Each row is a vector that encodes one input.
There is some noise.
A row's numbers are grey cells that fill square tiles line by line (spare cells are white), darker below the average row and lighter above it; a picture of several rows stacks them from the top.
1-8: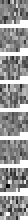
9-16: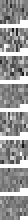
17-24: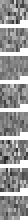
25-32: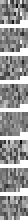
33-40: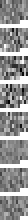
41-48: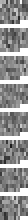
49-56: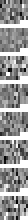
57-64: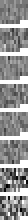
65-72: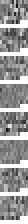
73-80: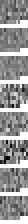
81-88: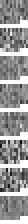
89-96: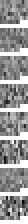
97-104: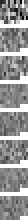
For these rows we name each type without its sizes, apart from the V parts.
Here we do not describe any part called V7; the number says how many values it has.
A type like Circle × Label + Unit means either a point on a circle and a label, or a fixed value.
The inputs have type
Circle × (Line + V7).
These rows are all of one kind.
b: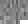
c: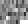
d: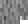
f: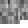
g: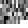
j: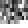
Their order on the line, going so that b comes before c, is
j, f, b, g, d, c.
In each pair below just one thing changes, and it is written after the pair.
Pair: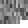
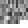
the place on the line
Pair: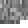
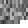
the place on the circle
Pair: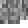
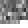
the place on the circle
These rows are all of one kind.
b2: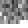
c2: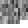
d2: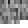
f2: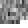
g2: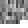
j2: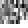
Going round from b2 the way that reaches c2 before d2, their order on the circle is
b2, c2, f2, g2, d2, j2.
